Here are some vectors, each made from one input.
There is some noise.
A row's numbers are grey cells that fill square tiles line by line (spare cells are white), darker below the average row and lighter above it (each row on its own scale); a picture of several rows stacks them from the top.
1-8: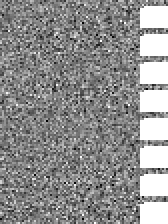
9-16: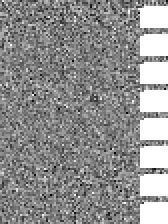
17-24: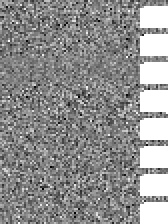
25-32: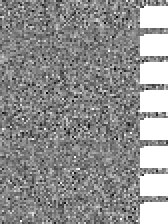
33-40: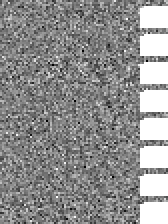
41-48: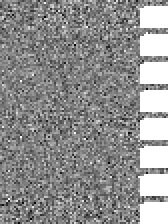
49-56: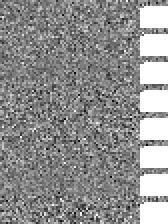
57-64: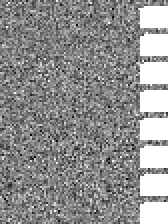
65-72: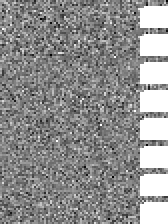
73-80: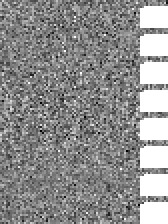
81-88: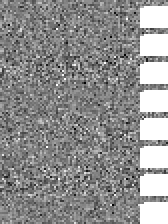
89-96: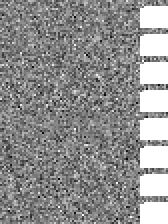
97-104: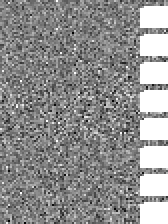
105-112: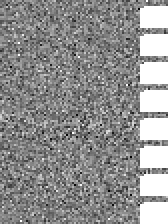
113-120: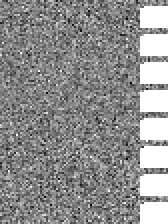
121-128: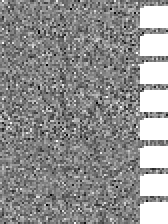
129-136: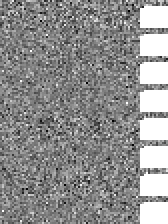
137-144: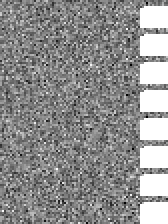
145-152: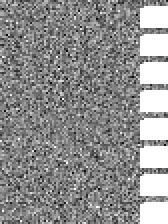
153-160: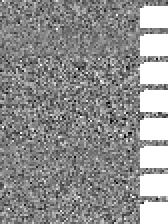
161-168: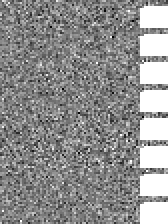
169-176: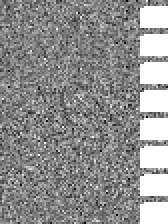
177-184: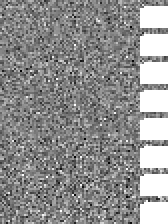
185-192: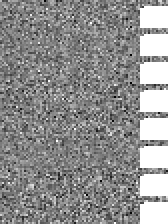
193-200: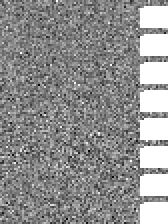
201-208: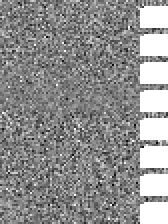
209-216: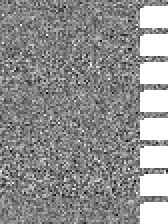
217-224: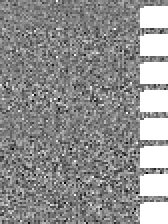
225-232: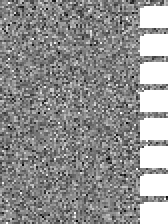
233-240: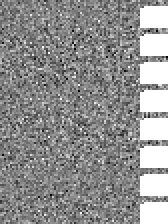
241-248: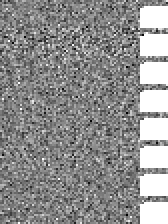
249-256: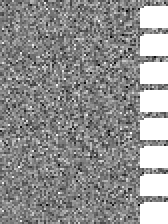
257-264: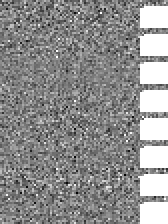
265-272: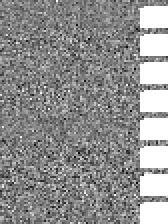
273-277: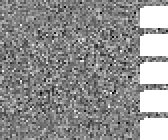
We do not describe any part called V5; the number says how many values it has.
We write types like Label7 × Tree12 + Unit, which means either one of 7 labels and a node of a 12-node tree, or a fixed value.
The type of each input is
List3(Line7) + Tree9 × V5.
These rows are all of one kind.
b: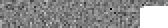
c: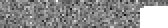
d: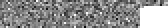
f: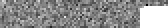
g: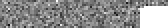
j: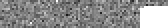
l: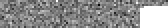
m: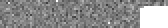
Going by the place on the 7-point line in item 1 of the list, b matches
c and j.
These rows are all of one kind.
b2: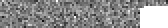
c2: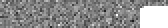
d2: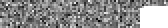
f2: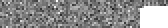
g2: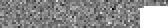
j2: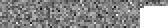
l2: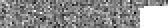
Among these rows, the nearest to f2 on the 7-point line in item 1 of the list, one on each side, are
c2 and d2.
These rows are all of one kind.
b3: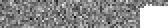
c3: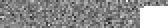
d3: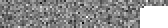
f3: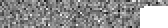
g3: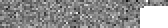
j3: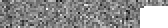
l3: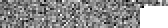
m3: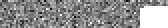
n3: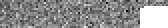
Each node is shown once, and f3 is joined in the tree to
n3.
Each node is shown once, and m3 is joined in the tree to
b3, j3 and n3.
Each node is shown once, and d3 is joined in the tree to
b3.
